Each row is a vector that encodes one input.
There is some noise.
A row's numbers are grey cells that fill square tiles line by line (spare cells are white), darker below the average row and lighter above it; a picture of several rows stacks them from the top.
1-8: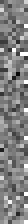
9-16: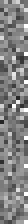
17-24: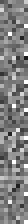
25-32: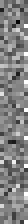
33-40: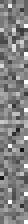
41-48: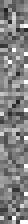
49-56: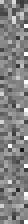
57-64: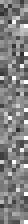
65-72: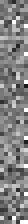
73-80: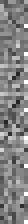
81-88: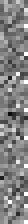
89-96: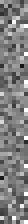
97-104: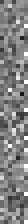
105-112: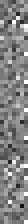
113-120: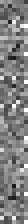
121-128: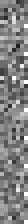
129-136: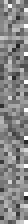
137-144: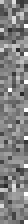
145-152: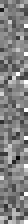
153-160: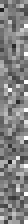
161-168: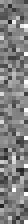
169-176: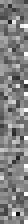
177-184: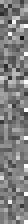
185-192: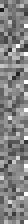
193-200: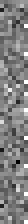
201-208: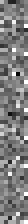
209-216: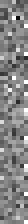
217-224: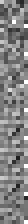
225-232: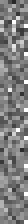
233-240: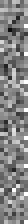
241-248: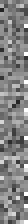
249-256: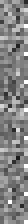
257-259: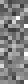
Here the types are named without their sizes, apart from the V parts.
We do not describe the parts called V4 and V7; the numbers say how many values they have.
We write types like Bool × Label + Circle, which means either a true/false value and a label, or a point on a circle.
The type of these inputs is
(Bool × Bool × Bool + Unit) × V7 + Line × V4.
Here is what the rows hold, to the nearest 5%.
About 30% of them hold a point on a line and a value of V4. The rest hold a value of V7, together with either a fixed value, or three true/false values.
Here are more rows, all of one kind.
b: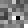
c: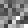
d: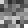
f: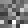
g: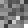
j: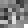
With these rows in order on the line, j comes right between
b and f.
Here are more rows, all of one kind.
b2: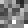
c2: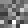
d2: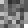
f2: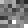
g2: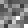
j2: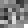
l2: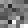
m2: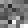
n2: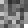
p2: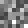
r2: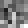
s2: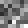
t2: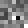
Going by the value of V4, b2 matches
g2 and s2.
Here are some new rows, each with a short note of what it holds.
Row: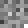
three true/false values and a value of V7
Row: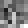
a point on a line and a value of V4
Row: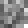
a value of V7
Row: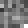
three true/false values and a value of V7
